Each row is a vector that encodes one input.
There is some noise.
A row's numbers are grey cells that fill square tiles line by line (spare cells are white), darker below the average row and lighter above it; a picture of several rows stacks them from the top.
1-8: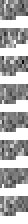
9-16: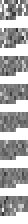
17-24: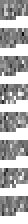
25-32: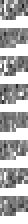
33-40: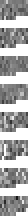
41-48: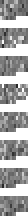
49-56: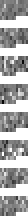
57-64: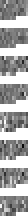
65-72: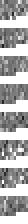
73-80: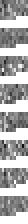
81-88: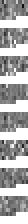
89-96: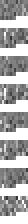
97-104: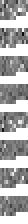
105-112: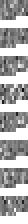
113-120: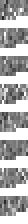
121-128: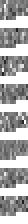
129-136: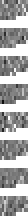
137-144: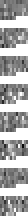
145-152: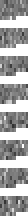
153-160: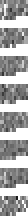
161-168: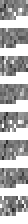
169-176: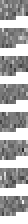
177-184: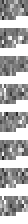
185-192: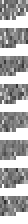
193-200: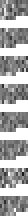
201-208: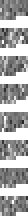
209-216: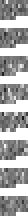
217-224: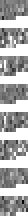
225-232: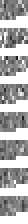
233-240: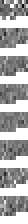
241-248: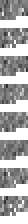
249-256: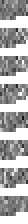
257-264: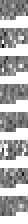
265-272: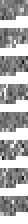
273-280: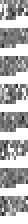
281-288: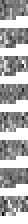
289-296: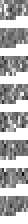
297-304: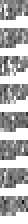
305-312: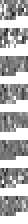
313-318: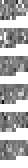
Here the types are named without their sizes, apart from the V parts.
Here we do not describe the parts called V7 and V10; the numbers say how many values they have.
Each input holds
a value of V7 and a value of V10, together with either a point on a circle and a true/false value, or a fixed value.
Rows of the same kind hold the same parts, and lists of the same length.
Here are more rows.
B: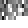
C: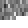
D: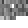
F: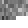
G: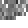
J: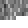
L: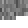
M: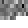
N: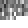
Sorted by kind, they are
B, F, G
C, D, J, L, M, N

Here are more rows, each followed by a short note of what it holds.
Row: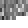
a value of V7 and a value of V10
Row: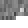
a value of V7 and a value of V10
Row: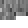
a point on a circle, a true/false value, a value of V7 and a value of V10
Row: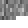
a value of V7 and a value of V10
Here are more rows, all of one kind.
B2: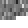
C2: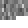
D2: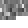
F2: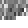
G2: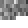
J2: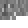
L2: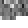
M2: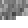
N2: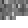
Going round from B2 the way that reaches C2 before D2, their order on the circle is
B2, M2, G2, C2, D2, F2, L2, N2, J2.
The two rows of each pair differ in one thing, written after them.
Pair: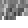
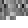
the true/false value
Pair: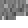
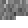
the value of V7
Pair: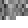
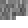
the true/false value
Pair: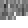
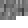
the value of V10
